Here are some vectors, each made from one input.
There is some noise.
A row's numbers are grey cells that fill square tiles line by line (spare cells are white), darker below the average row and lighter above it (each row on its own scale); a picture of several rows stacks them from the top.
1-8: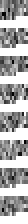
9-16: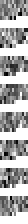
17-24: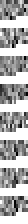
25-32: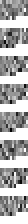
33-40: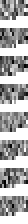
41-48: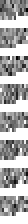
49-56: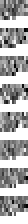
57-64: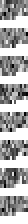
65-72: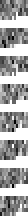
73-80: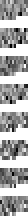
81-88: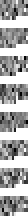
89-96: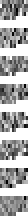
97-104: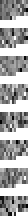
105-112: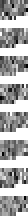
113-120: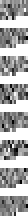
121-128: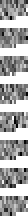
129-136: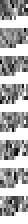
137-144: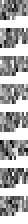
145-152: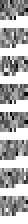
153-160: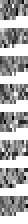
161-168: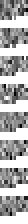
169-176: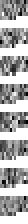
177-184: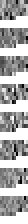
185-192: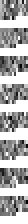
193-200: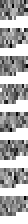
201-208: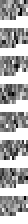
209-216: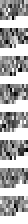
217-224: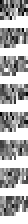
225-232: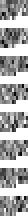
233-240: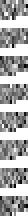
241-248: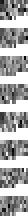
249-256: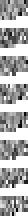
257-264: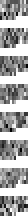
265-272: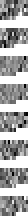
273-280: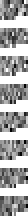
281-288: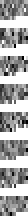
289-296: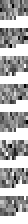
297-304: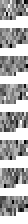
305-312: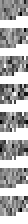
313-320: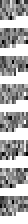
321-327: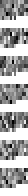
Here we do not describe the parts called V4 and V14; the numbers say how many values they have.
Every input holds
either a point on a 9-point line and a value of V4, or a true/false value and a value of V14.
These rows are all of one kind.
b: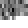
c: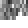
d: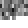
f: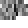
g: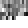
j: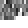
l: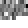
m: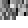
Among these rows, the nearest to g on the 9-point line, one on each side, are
c and m.
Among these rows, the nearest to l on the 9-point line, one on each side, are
c and d.
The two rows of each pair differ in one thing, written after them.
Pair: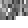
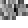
the value of V4
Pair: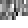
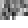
the value of V4
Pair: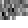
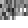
the place on the 9-point line
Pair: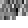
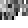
the value of V4
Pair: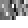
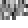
the place on the 9-point line
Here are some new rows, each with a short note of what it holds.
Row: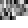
a true/false value and a value of V14
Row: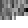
a true/false value and a value of V14
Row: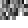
a point on a 9-point line and a value of V4
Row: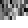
a true/false value and a value of V14
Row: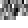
a point on a 9-point line and a value of V4
